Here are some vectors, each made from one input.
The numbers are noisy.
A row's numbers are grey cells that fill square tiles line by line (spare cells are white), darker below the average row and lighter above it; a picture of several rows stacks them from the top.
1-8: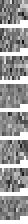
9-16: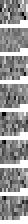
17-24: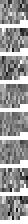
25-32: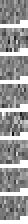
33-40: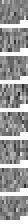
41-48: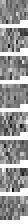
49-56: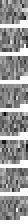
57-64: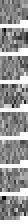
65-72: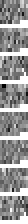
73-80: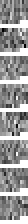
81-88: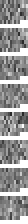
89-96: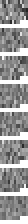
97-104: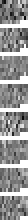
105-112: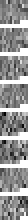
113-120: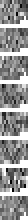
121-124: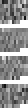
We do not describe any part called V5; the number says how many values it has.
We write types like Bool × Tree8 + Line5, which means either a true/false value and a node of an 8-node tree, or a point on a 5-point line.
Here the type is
(Bool × Bool × Bool + V5) × V5 + Line4.
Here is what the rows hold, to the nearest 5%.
About 15% of them hold a point on a 4-point line. The rest hold a value of V5, together with either three true/false values, or a value of V5.
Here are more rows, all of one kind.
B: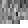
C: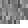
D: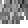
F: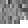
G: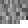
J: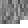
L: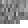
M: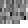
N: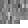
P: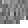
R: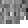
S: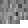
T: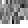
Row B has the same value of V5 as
F, M, N and S.
